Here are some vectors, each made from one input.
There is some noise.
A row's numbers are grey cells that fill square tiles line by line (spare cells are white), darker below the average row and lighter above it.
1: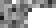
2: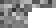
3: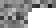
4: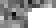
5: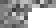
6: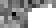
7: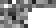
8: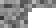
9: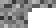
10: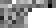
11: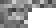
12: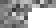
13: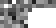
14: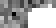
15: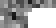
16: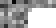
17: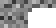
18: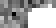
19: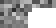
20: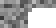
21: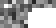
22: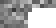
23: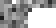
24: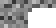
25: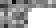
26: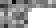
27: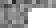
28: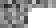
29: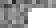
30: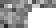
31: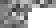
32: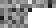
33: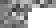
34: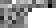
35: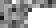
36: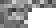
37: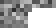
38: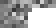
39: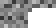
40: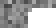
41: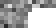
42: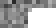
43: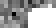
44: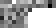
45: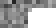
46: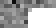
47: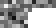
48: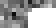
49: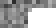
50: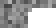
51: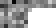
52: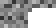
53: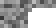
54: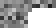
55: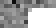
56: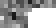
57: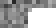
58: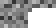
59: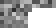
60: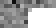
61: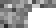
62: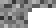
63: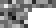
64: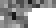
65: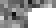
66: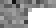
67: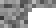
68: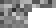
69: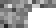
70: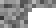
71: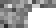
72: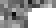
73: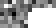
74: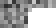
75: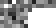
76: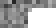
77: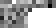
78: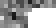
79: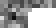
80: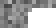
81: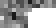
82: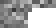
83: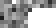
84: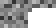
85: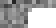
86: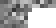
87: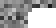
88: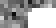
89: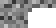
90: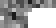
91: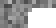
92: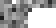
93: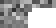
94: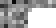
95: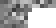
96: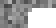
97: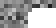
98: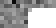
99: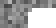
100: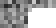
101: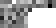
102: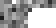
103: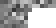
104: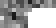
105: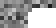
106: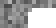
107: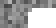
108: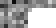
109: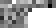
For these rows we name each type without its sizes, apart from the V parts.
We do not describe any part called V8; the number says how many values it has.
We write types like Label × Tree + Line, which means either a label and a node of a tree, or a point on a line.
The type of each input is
Bool × (Line + V8).
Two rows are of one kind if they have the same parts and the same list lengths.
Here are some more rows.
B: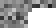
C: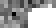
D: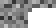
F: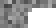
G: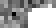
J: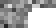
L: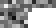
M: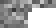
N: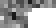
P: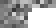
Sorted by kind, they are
B, D, F, J, M, P
C, G, L, N

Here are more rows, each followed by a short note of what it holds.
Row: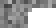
a true/false value and a value of V8
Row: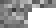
a true/false value and a value of V8
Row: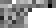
a true/false value and a value of V8
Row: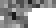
a point on a line and a true/false value
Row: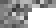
a true/false value and a value of V8
